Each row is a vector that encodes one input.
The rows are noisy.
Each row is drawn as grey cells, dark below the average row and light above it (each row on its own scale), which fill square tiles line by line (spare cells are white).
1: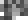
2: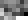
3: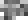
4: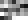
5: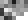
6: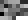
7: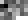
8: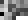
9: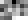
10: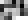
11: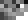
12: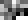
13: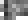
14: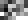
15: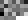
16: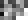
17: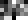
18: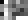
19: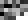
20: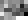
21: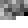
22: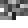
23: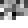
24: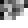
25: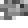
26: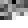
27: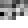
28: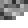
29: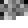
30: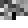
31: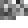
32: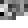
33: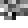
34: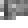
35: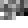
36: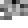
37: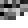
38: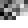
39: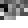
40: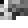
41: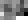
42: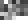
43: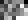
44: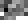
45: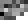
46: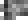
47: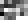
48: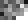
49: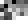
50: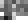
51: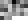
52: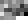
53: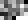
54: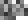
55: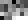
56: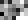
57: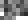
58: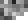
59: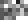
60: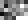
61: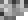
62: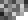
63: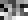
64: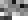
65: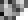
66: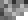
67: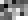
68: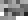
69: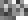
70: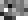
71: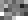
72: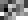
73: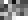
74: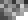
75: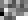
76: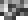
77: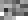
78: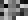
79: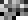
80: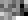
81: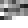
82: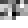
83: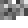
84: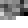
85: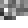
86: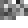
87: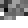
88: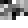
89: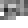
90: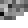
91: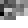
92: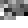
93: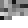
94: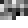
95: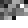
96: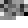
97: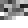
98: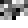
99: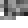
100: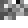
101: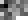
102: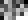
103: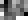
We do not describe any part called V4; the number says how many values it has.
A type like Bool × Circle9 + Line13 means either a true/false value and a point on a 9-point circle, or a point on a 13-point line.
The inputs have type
List2(Bool × V4).
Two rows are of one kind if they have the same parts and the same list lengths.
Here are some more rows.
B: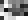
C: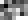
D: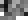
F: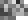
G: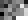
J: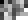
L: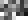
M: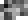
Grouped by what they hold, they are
B, C, D, L, M
F
G, J

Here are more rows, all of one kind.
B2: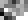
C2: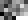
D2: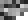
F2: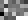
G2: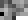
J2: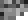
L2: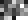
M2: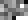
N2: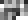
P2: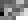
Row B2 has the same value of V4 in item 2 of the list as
C2, F2, G2 and L2.
